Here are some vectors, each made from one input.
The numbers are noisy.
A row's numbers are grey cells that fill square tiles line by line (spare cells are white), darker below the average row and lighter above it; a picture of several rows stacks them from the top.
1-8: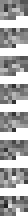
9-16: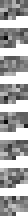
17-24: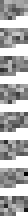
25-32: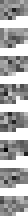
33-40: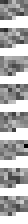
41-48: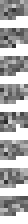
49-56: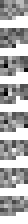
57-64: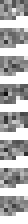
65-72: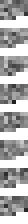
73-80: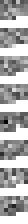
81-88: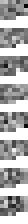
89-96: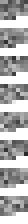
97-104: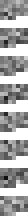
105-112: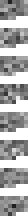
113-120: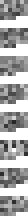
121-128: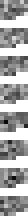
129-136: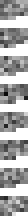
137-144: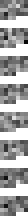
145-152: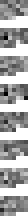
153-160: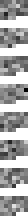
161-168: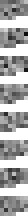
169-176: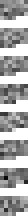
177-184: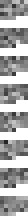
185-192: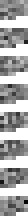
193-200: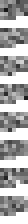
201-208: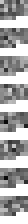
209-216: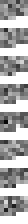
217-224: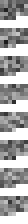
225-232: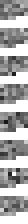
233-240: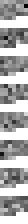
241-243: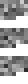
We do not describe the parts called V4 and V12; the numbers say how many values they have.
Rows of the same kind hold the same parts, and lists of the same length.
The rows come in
3 kinds.
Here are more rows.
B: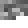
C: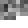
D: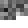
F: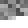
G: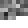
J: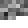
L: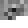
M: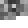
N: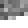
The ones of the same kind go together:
B, C, D
F, G, J
L, M, N

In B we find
three true/false values.
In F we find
one of 7 labels.
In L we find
a value of V4 and a value of V12.
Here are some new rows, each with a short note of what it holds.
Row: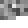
one of 7 labels
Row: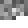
three true/false values
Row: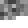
a value of V4 and a value of V12
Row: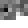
three true/false values
